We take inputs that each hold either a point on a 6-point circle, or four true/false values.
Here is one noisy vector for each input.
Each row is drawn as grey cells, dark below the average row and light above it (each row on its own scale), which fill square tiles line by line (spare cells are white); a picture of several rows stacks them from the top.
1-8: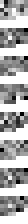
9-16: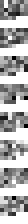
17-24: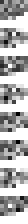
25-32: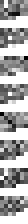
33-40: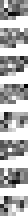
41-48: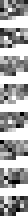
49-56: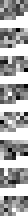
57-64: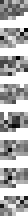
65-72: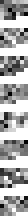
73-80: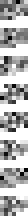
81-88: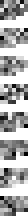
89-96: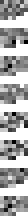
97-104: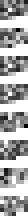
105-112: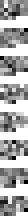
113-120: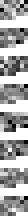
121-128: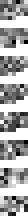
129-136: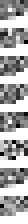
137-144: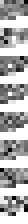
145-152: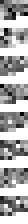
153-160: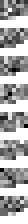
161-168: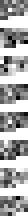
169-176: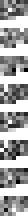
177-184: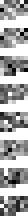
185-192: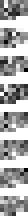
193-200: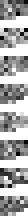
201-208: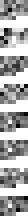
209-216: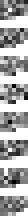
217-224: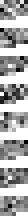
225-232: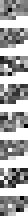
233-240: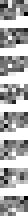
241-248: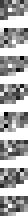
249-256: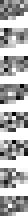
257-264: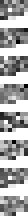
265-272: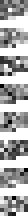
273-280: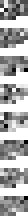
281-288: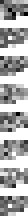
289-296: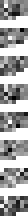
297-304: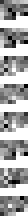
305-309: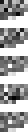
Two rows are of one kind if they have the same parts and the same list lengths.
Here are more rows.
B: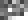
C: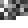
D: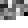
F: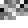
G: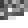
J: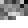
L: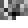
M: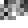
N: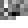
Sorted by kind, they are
B, C, F, G, J, L, M, N
D

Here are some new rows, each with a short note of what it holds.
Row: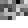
a point on a 6-point circle
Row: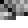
a point on a 6-point circle
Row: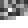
four true/false values
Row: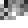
four true/false values
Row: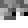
a point on a 6-point circle
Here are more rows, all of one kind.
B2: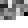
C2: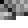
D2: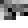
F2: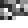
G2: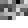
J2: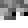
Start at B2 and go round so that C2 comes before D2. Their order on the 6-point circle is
B2, G2, F2, C2, D2, J2.
